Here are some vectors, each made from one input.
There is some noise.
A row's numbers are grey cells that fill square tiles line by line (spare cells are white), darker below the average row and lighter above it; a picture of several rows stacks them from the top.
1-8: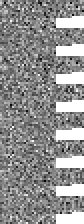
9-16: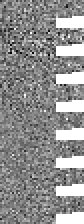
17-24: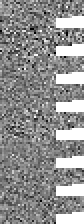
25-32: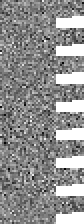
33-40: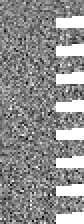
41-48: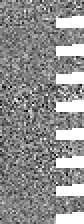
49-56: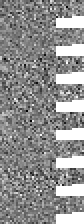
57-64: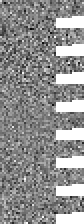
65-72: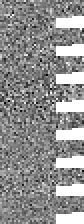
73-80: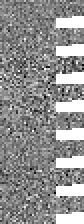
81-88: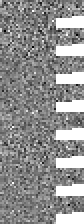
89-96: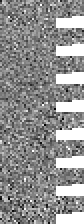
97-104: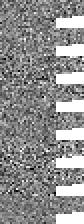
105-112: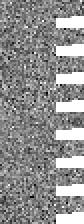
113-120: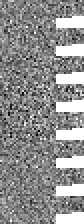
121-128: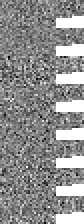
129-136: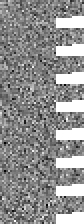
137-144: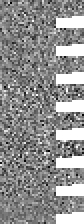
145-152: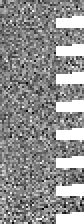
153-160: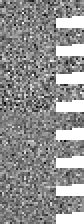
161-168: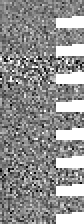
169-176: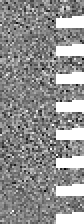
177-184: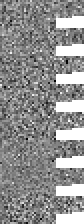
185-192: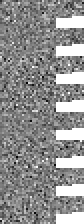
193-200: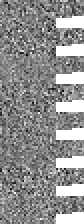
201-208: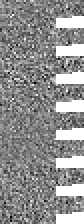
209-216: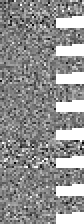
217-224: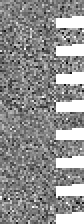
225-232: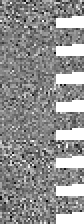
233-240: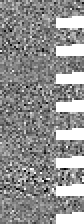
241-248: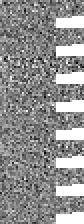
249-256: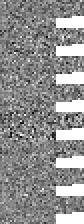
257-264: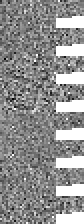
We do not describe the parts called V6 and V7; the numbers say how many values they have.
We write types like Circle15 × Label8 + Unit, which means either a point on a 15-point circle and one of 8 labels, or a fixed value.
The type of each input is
(Bool × Bool × Bool × (Circle8 + V6) + V7) × Line9.
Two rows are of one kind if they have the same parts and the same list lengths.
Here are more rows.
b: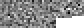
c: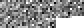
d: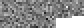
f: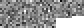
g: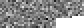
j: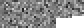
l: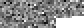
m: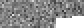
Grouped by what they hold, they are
b, l
c, d, j
f, g, m

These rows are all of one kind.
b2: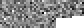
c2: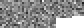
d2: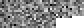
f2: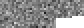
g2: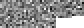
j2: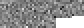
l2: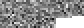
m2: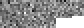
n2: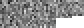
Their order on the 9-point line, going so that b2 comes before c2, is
d2, j2, f2, l2, b2, c2, g2, n2, m2.
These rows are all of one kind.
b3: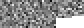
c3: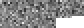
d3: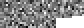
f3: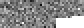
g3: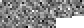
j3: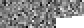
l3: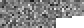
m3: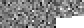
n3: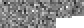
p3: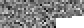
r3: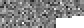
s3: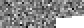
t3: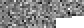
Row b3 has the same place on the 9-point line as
d3, j3, m3 and s3.
